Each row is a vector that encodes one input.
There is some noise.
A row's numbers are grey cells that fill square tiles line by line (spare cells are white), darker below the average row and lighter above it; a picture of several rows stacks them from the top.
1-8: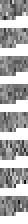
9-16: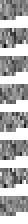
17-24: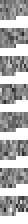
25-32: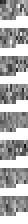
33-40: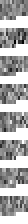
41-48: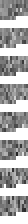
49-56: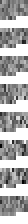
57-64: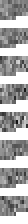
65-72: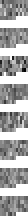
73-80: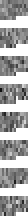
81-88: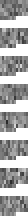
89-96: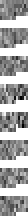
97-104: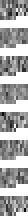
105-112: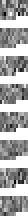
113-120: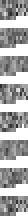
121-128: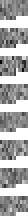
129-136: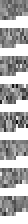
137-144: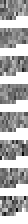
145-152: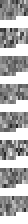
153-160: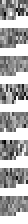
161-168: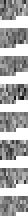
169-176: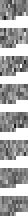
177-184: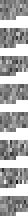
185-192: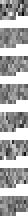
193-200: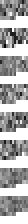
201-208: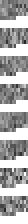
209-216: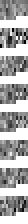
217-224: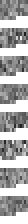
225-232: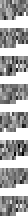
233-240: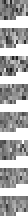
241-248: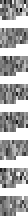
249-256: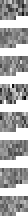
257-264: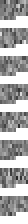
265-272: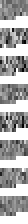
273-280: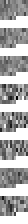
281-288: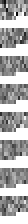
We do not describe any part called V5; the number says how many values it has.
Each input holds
either a point on a 6-point line and two values of V5, or a node of a 9-node tree, or a node of an 11-node tree.
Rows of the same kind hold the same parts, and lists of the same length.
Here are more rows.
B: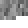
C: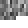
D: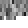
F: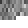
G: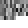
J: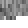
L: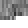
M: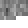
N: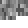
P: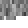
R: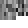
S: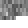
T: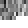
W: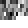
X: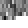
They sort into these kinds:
B, D, F, J, M, N, P, T
C, G, R, W
L, S, X

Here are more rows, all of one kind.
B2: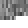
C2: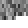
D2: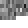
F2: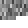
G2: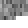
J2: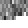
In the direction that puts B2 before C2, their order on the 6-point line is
F2, G2, B2, J2, D2, C2.
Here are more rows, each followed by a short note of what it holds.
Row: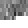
a point on a 6-point line and two values of V5
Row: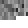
a node of a 9-node tree
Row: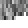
a point on a 6-point line and two values of V5
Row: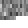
a point on a 6-point line and two values of V5
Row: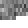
a point on a 6-point line and two values of V5
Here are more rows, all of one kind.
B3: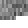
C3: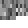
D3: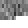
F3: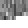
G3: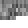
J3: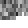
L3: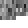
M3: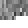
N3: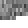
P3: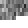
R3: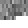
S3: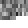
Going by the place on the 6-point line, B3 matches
C3, G3, N3 and S3.
